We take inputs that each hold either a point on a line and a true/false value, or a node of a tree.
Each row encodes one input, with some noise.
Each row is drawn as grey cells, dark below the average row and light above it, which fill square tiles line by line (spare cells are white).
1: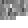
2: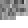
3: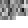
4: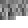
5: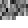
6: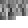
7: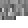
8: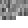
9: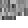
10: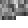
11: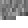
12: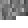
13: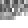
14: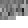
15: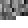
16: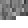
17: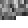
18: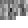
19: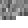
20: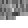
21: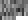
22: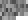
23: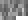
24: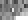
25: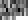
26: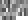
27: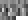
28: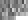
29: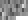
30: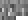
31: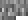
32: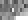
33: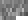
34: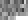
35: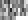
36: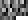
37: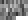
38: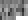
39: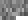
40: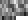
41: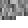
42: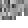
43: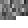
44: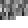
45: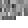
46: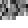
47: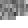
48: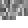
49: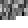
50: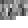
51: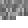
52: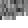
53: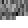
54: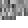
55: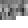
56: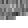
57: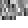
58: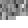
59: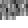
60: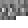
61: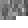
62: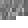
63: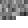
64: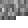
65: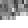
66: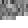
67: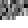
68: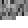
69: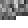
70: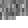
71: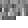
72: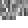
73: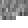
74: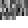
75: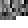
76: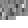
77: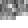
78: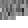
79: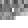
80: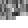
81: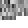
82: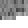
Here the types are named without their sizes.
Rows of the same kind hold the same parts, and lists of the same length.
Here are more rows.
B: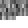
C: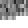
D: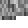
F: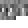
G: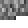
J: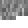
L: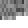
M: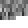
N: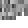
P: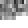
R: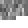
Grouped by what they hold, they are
B, C, L, M, P
D, F, G, J, N, R

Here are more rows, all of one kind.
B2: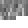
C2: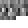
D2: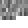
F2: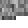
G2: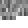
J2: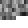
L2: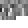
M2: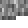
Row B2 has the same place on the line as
D2 and G2.
